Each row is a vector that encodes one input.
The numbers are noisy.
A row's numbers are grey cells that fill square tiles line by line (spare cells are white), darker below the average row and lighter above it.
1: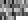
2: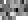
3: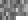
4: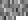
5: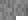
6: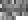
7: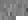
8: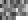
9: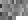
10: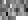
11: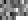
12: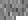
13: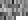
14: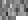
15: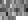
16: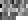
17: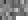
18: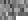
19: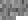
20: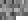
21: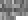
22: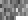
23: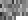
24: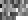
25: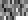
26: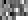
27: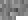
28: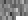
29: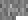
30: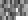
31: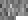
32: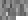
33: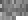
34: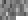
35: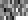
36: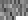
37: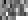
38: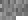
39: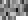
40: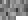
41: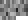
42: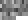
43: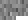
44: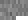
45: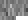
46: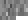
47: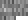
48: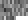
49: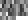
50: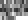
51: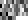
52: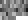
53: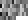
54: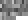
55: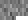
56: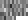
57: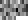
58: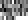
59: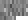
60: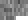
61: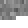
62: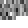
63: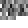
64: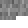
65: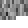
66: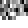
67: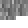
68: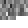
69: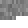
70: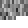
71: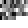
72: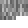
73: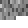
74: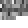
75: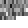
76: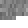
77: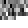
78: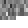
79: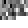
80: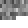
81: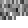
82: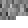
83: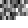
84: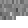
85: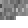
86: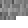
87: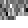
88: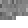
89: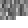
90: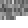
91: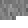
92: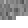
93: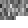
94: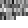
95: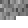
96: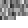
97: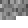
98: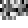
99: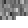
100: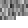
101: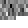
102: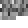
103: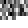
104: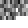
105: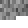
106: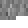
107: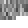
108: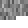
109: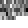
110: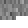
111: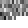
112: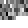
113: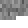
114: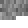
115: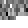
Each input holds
either a fixed value, or a node of a 13-node tree and a true/false value.
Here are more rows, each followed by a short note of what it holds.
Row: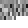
a fixed value
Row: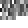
a fixed value
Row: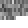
a node of a 13-node tree and a true/false value
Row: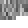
a fixed value
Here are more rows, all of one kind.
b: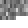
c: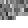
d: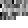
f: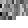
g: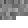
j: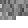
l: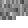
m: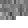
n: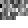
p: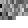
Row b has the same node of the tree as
f, l and m.
